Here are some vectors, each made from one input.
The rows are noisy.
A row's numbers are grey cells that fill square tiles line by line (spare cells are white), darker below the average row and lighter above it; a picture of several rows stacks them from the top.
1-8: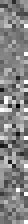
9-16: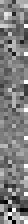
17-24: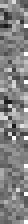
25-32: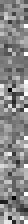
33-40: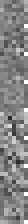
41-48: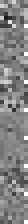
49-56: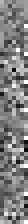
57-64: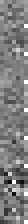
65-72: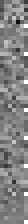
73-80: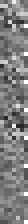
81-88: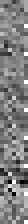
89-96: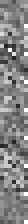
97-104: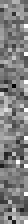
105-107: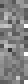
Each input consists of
a point on a 9-point line, together with either a fixed value, or a node of a 14-node tree.
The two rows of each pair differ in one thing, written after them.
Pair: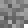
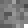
the node of the tree
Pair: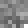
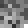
the place on the 9-point line
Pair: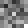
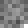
the node of the tree
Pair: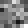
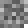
the node of the tree
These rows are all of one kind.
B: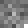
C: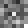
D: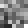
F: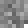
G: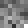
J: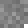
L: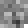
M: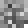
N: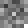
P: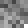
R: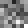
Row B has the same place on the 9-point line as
J and P.
